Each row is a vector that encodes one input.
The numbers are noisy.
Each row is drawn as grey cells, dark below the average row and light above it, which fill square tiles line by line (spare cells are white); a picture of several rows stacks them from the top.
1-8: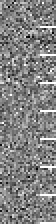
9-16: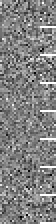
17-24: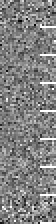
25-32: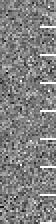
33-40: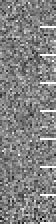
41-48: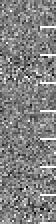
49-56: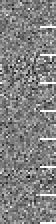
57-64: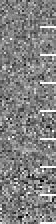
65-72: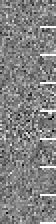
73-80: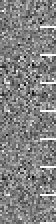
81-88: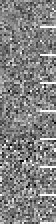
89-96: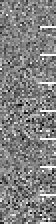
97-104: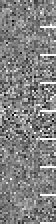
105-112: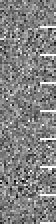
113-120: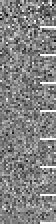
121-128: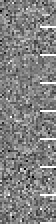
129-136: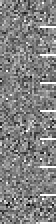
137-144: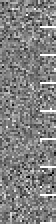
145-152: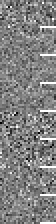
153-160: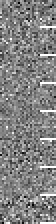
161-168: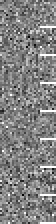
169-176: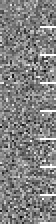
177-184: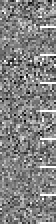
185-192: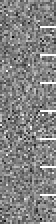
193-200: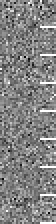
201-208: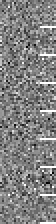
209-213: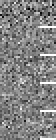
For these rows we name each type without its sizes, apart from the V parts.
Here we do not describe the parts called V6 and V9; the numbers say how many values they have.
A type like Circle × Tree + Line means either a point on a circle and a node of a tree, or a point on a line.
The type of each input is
Bool × (Circle + Unit) × V6 + V9.
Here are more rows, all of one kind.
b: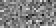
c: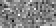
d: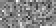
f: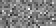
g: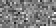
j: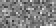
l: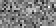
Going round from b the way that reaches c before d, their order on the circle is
b, c, d, j, g, f, l.
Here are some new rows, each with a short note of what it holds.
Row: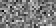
a point on a circle, a true/false value and a value of V6
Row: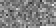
a point on a circle, a true/false value and a value of V6
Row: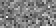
a point on a circle, a true/false value and a value of V6
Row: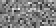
a point on a circle, a true/false value and a value of V6
